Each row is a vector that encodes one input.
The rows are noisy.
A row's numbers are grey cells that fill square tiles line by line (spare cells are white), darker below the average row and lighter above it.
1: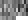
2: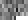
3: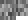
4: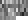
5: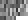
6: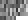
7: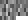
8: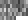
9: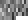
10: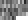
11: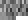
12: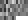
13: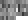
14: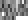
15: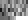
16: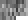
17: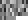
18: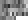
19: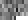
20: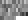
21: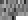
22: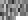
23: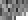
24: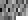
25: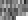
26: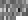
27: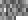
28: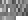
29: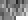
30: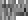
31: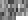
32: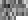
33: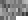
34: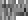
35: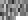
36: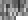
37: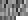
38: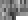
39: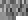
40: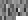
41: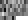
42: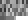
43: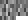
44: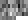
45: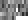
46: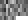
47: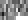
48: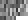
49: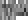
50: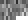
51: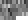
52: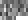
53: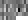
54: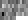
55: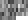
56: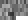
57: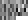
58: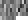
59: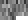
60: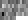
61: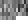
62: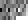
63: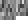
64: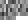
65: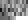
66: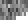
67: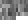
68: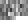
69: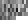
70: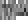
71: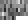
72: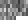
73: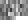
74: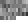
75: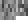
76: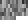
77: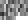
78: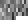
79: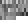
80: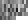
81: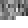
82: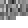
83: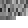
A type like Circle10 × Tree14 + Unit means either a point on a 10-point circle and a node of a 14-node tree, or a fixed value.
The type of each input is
Bool × Bool × Bool × Bool × Tree9.
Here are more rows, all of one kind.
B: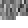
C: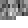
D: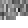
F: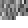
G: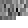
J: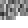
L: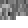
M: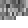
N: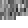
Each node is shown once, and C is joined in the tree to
G and M.
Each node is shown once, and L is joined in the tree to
B.
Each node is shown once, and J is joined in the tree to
D.
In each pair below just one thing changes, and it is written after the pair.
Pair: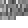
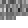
the node of the tree
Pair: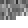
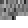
the node of the tree
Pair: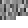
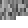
one of the four true/false values
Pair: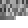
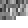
the node of the tree
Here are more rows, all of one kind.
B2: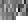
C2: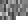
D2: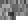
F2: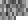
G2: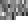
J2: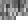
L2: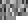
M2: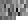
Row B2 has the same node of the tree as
C2 and D2.
